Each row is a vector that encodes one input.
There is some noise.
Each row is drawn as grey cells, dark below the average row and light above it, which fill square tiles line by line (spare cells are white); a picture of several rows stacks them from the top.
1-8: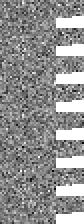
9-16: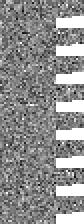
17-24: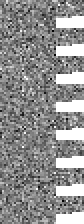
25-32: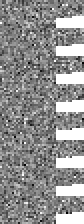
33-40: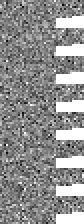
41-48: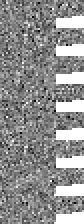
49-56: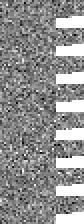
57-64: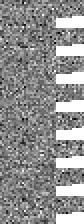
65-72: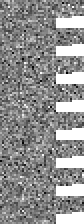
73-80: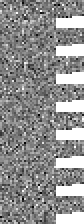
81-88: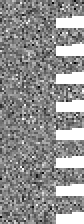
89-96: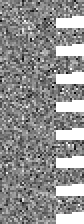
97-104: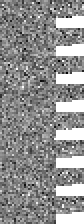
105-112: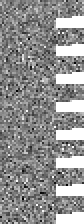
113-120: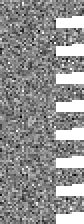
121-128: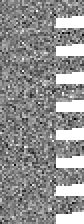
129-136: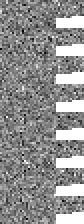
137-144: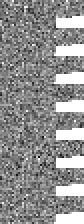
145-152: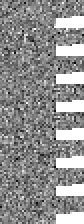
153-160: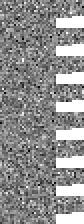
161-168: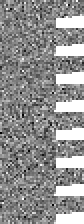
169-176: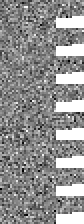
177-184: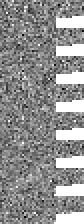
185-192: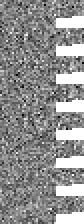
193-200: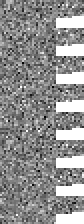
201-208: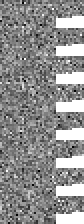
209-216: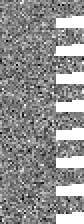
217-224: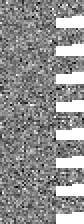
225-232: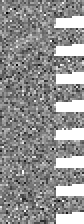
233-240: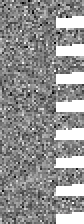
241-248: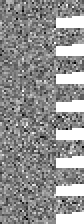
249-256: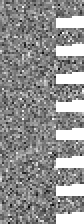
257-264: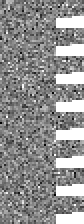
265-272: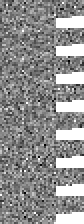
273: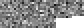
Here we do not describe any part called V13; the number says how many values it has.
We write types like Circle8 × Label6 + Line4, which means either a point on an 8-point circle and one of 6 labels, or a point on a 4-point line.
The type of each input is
(Circle11 + Label10) × (Line12 + V13).
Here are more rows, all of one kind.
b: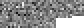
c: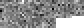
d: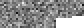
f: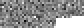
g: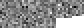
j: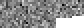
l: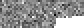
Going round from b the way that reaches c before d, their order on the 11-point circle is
b, j, g, l, f, c, d.
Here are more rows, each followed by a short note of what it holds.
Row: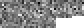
one of 10 labels and a value of V13
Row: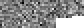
one of 10 labels and a value of V13
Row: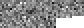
one of 10 labels and a point on a 12-point line
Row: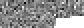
a point on an 11-point circle and a value of V13
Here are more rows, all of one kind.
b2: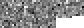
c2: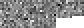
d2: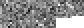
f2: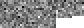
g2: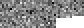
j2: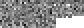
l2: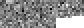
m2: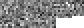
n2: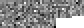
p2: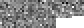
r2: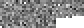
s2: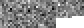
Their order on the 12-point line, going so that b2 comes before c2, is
b2, c2, g2, s2, f2, n2, p2, r2, l2, d2, j2, m2.
